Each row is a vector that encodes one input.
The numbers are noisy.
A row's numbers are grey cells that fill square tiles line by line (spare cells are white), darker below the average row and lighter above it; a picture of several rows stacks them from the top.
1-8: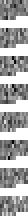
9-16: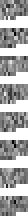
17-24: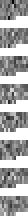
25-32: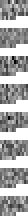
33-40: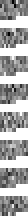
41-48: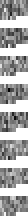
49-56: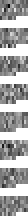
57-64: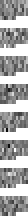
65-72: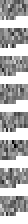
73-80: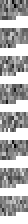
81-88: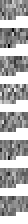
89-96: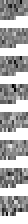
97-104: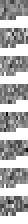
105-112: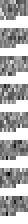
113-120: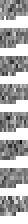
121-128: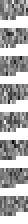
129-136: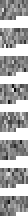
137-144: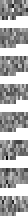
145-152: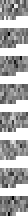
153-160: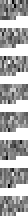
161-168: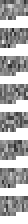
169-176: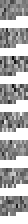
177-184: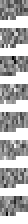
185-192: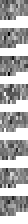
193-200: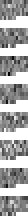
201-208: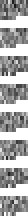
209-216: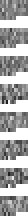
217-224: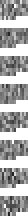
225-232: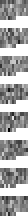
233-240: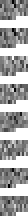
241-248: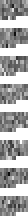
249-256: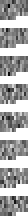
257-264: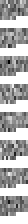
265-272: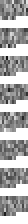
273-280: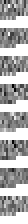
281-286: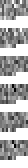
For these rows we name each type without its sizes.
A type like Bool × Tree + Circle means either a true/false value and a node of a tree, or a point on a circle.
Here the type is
(Bool × Bool × Bool × Bool + Line) × Circle.
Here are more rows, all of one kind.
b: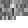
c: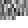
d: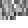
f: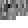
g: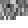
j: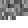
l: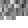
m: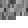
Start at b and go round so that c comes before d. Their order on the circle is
b, c, l, g, d, j, f, m.
